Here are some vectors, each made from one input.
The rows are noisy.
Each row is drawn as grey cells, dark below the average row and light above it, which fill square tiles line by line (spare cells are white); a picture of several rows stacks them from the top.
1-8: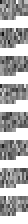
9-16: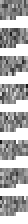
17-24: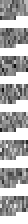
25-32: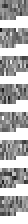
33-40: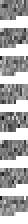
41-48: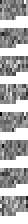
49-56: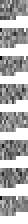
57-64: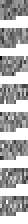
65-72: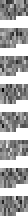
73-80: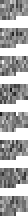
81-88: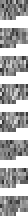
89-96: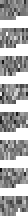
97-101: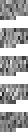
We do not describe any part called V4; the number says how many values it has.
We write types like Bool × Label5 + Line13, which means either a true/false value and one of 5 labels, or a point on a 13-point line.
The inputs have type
(Circle6 + V4) × Tree7.
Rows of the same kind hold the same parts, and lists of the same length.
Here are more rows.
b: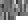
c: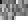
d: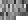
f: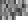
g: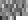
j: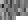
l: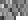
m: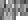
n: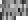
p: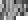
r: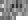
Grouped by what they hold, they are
b, j, r
c, d, f, g, l, m, n, p

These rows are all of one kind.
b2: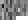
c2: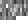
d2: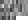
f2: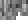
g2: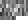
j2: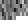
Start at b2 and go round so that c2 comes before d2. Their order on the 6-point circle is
b2, c2, g2, d2, j2, f2.
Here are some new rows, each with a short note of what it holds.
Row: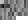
a node of a 7-node tree and a value of V4
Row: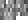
a node of a 7-node tree and a value of V4
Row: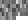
a node of a 7-node tree and a value of V4
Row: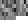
a node of a 7-node tree and a value of V4
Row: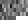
a point on a 6-point circle and a node of a 7-node tree
